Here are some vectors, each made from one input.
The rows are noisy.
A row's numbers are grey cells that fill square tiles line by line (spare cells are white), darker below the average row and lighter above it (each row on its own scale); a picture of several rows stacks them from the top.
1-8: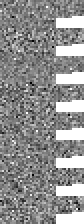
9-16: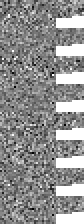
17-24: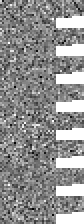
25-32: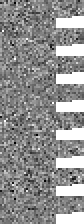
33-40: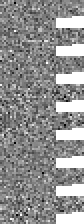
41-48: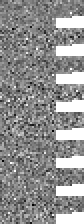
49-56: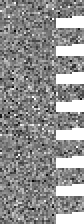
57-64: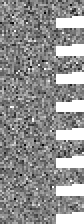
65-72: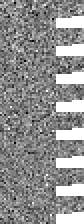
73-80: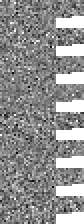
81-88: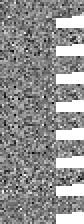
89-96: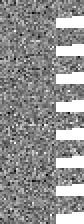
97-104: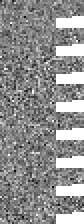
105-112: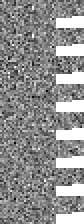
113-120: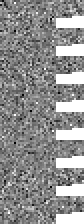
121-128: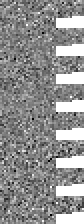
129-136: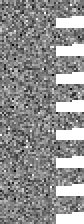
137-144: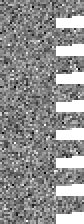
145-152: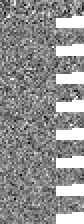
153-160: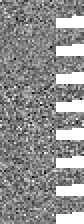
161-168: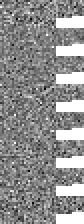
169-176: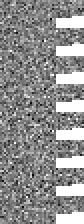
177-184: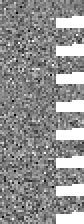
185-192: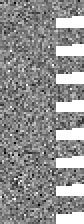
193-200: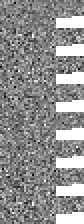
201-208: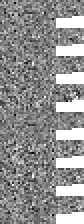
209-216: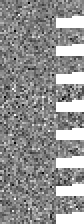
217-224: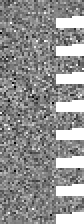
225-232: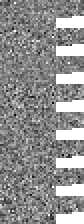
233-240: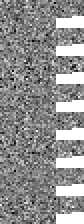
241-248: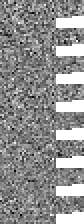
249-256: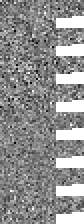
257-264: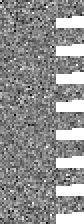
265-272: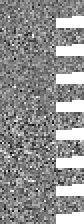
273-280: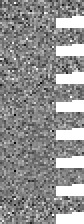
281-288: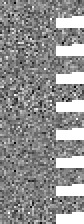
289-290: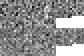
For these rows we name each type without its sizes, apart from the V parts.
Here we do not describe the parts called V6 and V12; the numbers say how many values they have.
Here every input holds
a label, together with either a fixed value, or two labels, a node of a tree, a value of V6 and a value of V12.
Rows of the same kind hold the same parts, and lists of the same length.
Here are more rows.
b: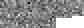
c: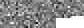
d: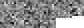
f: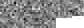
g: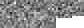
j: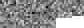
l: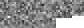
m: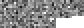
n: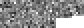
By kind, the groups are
b, c, g, l, m, n
d, f, j

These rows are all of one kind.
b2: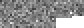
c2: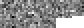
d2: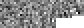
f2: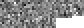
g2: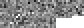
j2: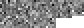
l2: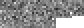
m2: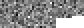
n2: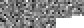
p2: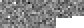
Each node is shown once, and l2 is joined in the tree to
c2 and p2.
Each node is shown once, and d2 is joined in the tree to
n2.
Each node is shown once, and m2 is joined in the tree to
c2 and n2.
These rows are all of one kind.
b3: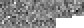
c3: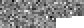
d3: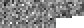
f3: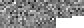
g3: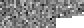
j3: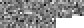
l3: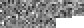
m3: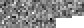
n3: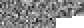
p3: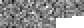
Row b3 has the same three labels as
d3, l3, m3 and n3.
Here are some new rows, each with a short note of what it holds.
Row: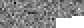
a label
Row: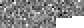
three labels, a node of a tree, a value of V6 and a value of V12
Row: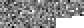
three labels, a node of a tree, a value of V6 and a value of V12
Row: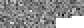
three labels, a node of a tree, a value of V6 and a value of V12
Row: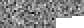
a label
